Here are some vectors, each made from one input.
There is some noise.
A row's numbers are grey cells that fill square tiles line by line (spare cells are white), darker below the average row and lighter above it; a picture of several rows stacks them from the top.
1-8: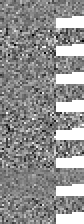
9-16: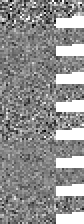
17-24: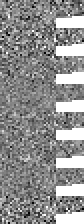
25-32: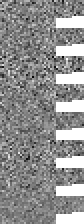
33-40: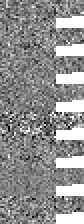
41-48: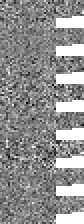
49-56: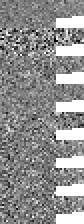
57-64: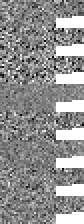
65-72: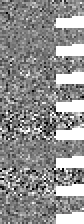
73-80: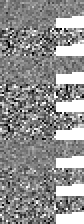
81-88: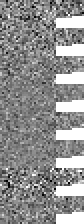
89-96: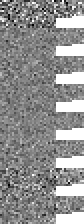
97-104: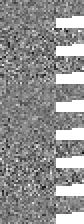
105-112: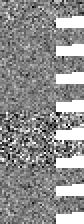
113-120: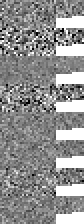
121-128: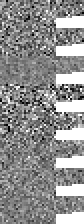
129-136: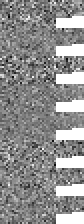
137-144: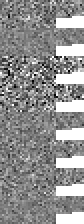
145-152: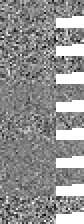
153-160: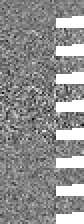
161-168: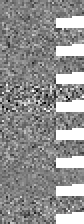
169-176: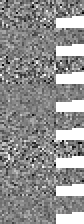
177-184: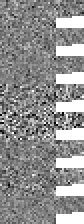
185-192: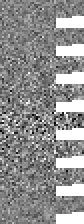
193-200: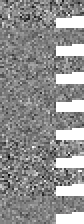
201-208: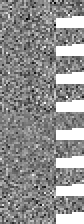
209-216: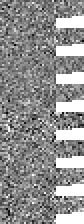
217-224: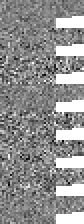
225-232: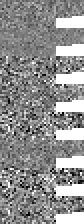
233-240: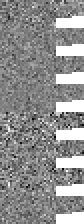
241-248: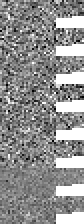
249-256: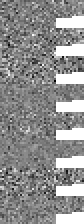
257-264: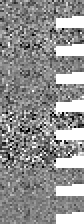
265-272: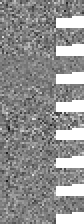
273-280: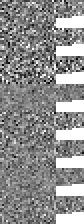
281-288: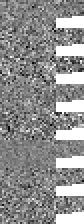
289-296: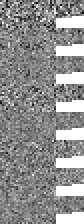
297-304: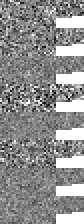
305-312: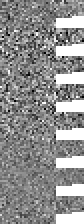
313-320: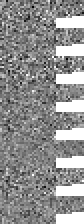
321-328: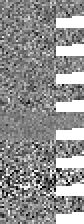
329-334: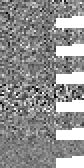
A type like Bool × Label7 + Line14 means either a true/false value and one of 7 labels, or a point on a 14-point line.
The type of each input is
Label6 × Label6 × Label6 + Tree15 + Unit.
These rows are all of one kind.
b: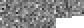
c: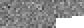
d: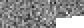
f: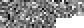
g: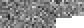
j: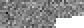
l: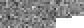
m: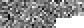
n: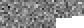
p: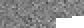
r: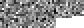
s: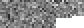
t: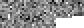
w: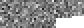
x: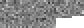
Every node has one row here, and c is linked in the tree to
j and m.
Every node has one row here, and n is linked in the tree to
w.
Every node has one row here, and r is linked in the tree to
t.
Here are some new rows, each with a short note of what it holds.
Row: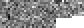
a node of a 15-node tree
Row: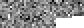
a node of a 15-node tree
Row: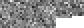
a fixed value
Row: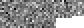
a node of a 15-node tree
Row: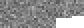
a node of a 15-node tree
